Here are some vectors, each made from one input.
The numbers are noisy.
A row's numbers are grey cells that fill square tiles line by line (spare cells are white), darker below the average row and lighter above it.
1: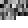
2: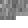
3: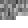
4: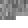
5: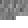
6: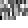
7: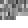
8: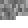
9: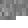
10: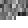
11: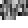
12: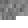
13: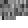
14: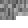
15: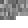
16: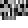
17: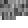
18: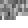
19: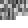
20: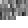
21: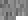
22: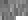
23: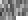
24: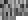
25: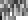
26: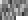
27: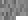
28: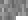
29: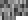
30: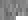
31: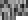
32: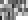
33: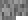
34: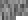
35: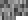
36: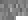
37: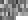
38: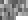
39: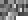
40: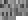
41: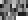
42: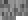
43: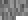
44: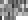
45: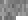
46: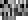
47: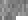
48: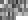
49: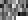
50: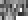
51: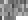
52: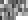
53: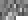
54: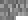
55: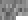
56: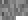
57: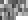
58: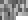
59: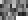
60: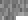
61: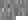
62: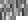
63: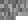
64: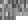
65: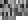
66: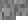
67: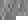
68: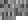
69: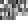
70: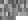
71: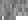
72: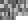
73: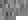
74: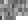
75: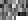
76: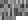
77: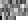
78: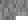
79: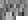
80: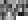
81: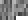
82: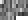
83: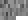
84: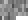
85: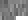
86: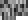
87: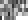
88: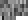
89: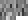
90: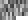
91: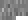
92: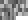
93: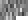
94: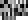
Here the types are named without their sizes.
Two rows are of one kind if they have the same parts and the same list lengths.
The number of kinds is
3.
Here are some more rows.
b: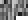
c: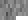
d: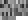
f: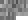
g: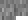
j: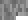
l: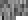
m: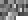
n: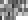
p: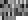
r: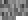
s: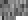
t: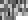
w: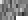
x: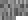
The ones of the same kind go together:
b, m, w
c, d, f, n, r, t
g, j, l, p, s, x

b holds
a point on a line.
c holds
a node of a tree and three true/false values.
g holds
three true/false values.
